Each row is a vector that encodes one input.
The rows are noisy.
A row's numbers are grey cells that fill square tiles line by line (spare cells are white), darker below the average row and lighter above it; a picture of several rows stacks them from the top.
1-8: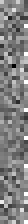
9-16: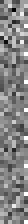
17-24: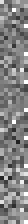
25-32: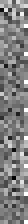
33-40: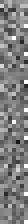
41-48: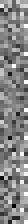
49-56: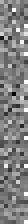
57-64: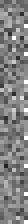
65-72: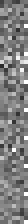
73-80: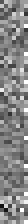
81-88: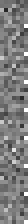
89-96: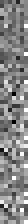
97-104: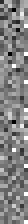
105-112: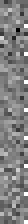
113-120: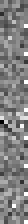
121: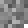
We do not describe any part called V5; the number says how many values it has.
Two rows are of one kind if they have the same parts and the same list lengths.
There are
2 kinds of row.
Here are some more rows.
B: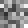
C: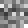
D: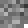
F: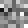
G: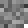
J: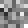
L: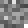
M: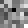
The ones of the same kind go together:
B, C, F, J, M
D, G, L

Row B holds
a point on a 6-point line.
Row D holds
a point on a 6-point line, three true/false values and a value of V5.
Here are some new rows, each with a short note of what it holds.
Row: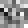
a point on a 6-point line
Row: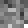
a point on a 6-point line, three true/false values and a value of V5
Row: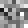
a point on a 6-point line
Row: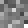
a point on a 6-point line, three true/false values and a value of V5
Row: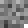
a point on a 6-point line, three true/false values and a value of V5
